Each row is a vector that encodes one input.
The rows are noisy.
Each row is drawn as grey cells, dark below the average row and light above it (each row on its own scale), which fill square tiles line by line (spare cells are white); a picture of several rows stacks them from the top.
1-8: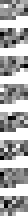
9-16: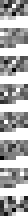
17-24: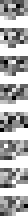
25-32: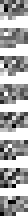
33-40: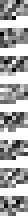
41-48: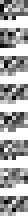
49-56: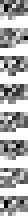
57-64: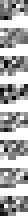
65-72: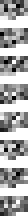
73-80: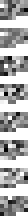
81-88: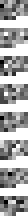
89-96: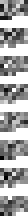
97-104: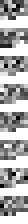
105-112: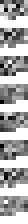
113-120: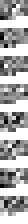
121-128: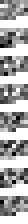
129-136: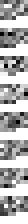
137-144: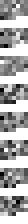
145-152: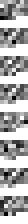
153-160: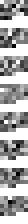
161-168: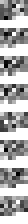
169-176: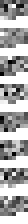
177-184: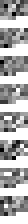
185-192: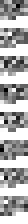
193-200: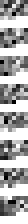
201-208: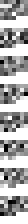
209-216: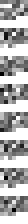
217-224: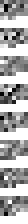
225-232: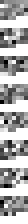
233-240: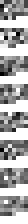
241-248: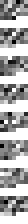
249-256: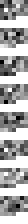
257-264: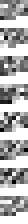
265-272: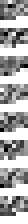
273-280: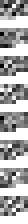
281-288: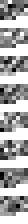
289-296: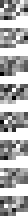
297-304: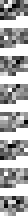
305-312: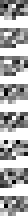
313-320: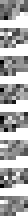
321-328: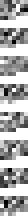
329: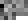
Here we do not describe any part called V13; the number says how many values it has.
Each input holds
a list of up to two items, each a true/false value and a value of V13.
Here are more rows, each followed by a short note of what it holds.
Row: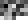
a list of one item
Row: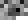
the empty list
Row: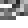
a list of two items
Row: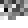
a list of one item
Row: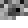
the empty list
